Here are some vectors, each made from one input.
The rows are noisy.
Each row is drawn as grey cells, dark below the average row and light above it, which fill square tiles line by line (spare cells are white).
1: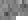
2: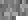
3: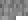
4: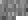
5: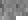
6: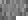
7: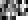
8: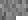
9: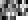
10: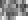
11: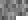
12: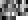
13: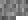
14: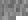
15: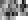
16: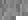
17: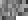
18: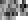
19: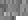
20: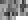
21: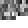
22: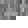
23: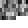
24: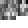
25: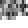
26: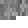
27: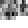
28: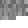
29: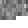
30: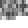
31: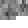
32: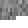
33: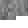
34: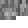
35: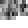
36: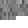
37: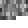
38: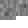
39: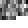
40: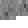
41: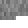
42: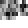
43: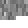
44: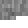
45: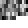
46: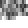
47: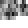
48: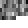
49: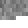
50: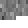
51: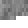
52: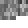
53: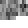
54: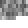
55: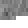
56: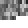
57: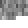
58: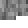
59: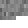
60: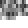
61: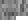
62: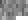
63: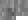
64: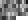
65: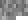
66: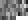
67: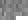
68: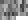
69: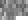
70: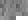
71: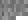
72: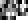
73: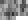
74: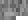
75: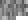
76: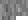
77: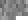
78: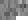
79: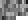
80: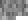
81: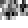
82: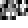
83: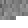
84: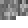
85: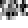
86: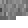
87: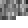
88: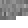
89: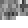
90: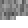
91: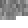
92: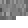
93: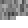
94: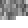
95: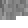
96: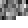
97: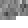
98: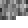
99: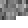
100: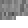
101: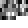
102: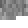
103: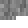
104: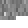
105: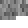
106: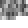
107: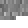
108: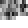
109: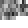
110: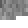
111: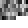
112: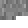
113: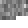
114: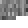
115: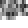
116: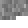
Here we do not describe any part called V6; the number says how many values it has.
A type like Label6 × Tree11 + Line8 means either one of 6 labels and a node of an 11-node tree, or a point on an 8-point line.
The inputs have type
(Bool × V6 + Unit) × Line5.
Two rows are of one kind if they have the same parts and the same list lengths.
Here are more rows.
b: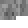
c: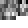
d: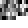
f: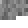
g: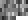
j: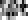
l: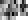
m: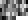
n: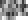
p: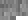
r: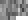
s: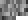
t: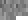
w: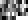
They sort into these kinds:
b, d, f, g, l, m, r, s, w
c, j, n, p, t

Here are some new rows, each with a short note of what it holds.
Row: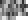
a point on a 5-point line
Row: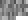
a point on a 5-point line
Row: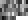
a point on a 5-point line, a true/false value and a value of V6
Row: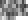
a point on a 5-point line
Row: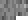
a point on a 5-point line, a true/false value and a value of V6
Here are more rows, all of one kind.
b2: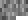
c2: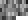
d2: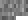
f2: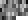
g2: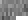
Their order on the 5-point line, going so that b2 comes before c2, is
g2, d2, b2, c2, f2.
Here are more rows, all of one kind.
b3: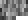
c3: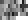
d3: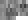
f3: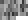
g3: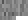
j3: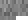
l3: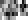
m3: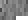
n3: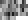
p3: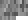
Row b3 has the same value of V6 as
c3, f3 and g3.
